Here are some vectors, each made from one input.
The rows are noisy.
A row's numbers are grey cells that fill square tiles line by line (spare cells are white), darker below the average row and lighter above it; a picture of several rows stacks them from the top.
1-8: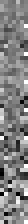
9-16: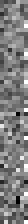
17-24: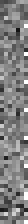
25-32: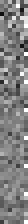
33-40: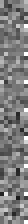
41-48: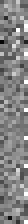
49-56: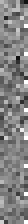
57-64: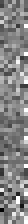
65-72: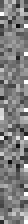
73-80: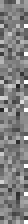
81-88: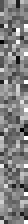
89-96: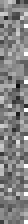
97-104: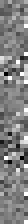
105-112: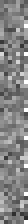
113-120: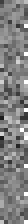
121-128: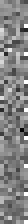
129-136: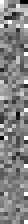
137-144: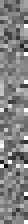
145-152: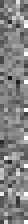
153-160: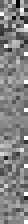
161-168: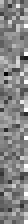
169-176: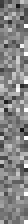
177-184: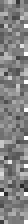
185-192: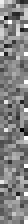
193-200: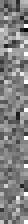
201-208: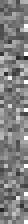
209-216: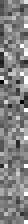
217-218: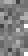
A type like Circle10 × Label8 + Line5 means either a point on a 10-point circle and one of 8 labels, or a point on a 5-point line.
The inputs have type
Circle11 + Line10.
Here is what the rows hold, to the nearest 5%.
About 65% of them hold a point on an 11-point circle. The rest hold a point on a 10-point line.
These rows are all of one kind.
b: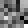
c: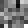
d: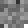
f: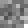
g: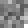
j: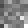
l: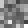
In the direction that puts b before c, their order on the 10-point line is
g, f, l, b, d, j, c.
